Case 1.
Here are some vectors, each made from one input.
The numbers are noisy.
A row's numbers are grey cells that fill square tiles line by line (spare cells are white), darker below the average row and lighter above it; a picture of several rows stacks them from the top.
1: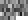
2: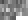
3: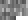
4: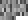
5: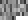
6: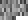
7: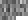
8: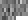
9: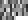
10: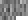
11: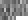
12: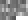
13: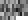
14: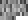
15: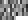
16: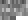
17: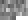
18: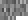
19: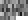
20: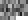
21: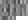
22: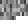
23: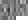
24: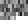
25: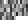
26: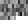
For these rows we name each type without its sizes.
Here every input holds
a point on a line.
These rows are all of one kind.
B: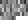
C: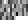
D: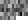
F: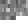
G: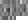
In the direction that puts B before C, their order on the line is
D, G, F, B, C.
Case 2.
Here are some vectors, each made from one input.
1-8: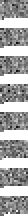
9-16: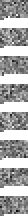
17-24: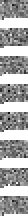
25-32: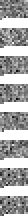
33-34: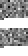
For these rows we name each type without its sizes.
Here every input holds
a label.
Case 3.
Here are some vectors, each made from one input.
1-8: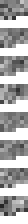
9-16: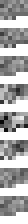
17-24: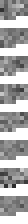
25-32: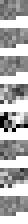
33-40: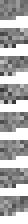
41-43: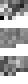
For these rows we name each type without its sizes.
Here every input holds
three true/false values.
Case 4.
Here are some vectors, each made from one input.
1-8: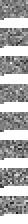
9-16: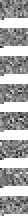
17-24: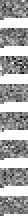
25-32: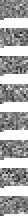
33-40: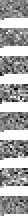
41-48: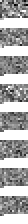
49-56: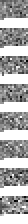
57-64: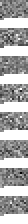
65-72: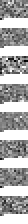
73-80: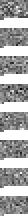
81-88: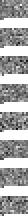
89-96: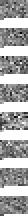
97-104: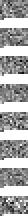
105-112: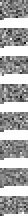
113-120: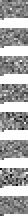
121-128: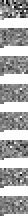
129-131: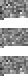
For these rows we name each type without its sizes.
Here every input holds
either a point on a circle, or a fixed value.
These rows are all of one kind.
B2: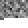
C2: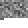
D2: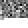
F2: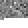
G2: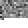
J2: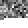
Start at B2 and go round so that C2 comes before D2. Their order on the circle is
B2, C2, J2, G2, F2, D2.
